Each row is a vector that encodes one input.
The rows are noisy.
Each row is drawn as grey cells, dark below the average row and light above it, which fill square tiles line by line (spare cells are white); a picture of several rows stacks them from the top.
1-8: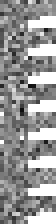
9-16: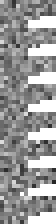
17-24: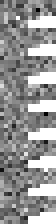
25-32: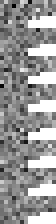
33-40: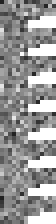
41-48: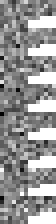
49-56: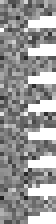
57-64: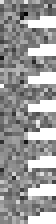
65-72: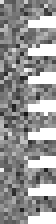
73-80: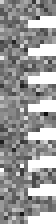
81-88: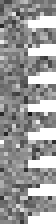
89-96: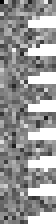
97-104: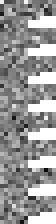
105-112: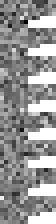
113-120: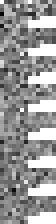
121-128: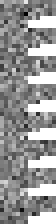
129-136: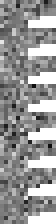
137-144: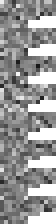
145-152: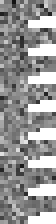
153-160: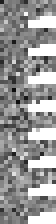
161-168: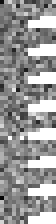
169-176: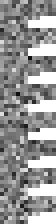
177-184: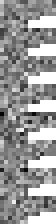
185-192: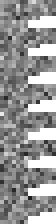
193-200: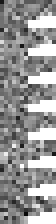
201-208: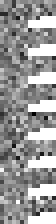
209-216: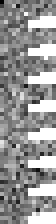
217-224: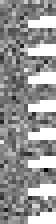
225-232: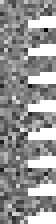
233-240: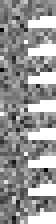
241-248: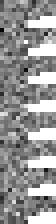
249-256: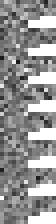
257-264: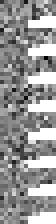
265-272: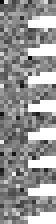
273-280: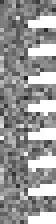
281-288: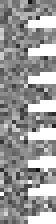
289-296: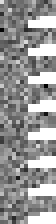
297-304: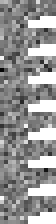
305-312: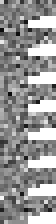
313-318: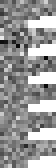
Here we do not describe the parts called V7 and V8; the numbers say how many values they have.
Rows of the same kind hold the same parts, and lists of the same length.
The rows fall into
4 kinds.
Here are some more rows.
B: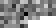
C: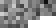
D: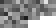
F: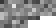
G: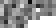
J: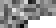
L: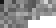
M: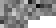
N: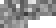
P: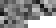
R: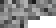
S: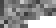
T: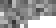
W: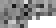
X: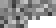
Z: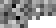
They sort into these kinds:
B, G, J, M, W, X, Z
C, N
D, L, P, R, S
F, T

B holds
a node of a 12-node tree and a value of V7.
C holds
a point on a 10-point circle, a node of a 12-node tree and a true/false value.
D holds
a value of V7 and a value of V8.
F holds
a point on a 10-point circle, a true/false value and a value of V8.
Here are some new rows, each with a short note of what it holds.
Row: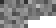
a point on a 10-point circle, a true/false value and a value of V8
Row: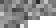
a point on a 10-point circle, a true/false value and a value of V8
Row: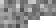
a point on a 10-point circle, a node of a 12-node tree and a true/false value
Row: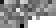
a value of V7 and a value of V8
